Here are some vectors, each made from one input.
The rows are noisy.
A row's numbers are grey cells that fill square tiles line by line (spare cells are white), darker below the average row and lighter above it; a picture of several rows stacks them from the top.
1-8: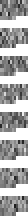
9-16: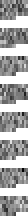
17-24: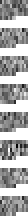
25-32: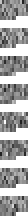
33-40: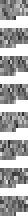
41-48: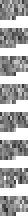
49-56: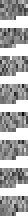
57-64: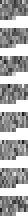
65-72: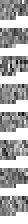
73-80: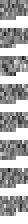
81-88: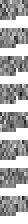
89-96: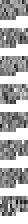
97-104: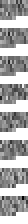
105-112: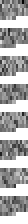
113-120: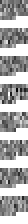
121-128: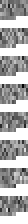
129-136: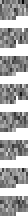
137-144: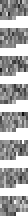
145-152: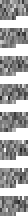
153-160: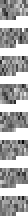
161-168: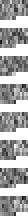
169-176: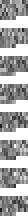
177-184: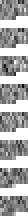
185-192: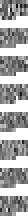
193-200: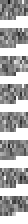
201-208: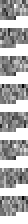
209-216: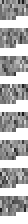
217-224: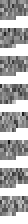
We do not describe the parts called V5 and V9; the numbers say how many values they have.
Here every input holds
either a value of V5 and a value of V9, or a list of up to two items, each a point on each of two 4-point lines.
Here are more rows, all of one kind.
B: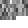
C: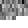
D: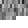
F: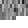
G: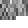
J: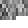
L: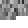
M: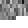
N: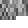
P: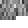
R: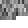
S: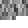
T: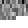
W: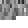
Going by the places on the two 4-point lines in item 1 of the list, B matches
G, J and N.
